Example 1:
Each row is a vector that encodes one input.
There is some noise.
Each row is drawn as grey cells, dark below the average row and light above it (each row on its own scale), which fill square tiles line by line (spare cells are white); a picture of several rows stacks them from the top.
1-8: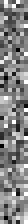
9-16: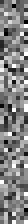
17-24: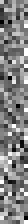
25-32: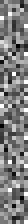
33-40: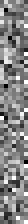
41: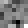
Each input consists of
one of 7 labels.
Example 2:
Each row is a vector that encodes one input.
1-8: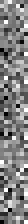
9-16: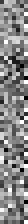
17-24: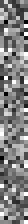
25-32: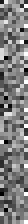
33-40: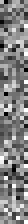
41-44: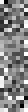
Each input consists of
a point on a 5-point line.
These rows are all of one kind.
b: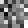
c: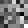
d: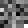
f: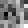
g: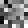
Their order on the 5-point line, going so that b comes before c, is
d, f, b, g, c.
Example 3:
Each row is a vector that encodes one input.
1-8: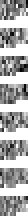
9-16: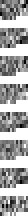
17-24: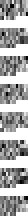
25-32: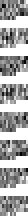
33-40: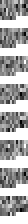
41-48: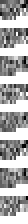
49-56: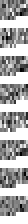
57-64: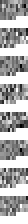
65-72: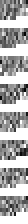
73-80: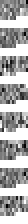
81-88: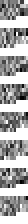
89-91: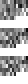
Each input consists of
a point on an 18-point line.
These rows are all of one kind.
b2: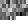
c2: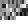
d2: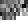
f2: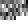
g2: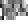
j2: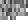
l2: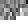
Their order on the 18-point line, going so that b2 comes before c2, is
b2, c2, g2, j2, l2, f2, d2.
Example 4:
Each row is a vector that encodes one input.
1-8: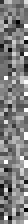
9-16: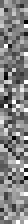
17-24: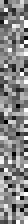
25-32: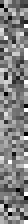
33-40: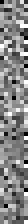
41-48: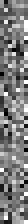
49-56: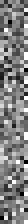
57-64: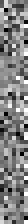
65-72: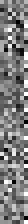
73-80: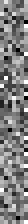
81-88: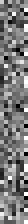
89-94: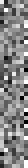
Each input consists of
a point on a 10-point line.
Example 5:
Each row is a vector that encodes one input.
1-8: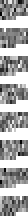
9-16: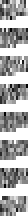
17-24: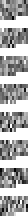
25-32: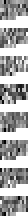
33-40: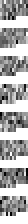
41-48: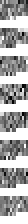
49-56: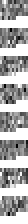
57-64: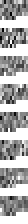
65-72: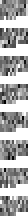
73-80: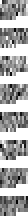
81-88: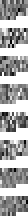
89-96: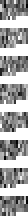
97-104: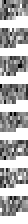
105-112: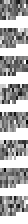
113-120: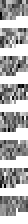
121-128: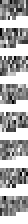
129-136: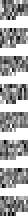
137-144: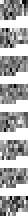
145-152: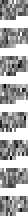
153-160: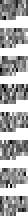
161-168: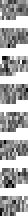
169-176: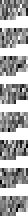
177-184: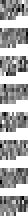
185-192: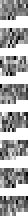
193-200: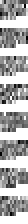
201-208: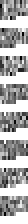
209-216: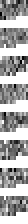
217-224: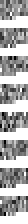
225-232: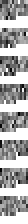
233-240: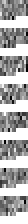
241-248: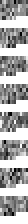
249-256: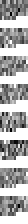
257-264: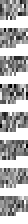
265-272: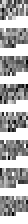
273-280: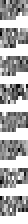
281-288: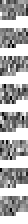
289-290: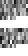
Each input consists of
a point on a 7-point line.
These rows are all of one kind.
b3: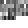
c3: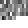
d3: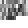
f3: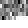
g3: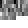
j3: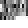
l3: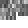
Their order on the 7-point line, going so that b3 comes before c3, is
d3, b3, g3, l3, j3, f3, c3.
